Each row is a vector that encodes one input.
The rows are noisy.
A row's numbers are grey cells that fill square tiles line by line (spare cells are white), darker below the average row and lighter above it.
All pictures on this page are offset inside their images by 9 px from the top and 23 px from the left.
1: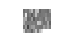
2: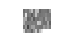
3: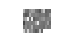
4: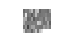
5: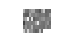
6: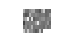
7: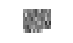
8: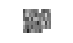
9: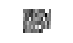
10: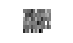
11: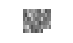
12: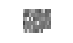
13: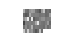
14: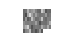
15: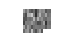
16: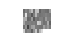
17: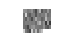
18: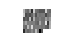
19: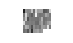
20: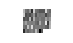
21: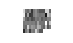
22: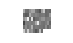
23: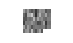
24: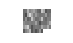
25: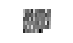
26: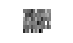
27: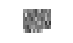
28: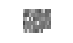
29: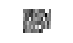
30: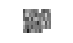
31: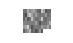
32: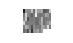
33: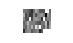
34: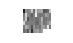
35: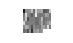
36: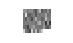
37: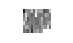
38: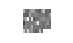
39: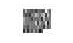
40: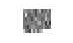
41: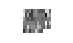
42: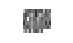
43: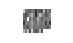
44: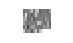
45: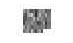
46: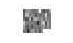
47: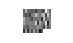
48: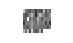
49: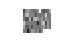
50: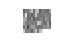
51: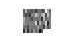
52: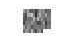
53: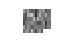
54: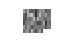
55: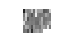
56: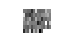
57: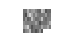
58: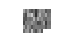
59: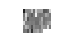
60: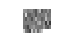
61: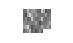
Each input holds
either one of 5 labels, or three true/false values.
